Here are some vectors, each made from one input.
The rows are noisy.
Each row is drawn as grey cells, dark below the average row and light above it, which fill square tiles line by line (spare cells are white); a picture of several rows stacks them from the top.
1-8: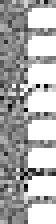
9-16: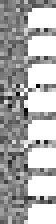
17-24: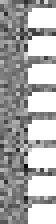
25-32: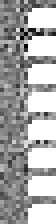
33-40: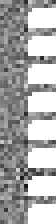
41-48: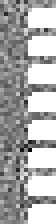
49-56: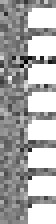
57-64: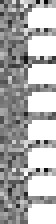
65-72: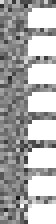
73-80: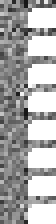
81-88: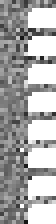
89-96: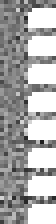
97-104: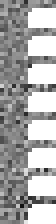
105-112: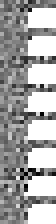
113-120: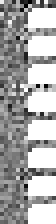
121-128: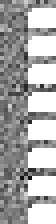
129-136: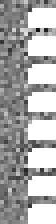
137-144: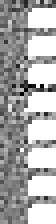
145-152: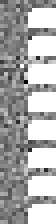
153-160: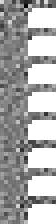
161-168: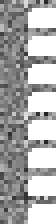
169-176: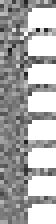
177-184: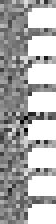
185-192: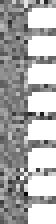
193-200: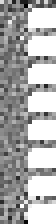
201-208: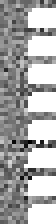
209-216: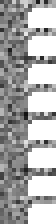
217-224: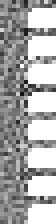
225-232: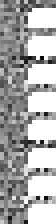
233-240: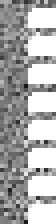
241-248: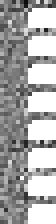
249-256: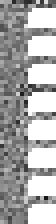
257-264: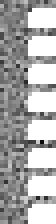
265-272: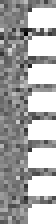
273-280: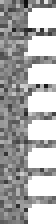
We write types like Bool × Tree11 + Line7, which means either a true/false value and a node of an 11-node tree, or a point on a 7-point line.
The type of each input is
Circle6 × (Tree9 + Unit) + List3(Line5).
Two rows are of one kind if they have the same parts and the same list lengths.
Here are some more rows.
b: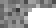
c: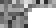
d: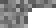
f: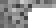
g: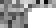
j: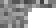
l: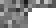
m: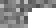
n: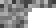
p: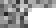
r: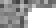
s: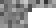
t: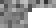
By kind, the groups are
b, l, n
c, g, m
d
f
j, p, r
s, t

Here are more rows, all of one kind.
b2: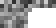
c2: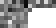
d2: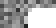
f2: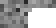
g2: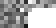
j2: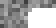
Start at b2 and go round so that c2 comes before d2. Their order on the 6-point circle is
b2, c2, g2, f2, d2, j2.
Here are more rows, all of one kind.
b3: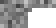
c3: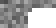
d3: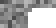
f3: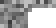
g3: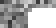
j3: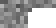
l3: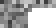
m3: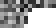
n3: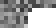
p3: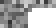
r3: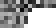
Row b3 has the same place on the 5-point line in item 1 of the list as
f3, p3 and r3.
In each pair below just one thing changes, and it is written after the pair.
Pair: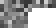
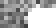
the place on the 6-point circle
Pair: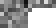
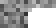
the node of the tree
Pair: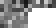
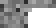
the node of the tree
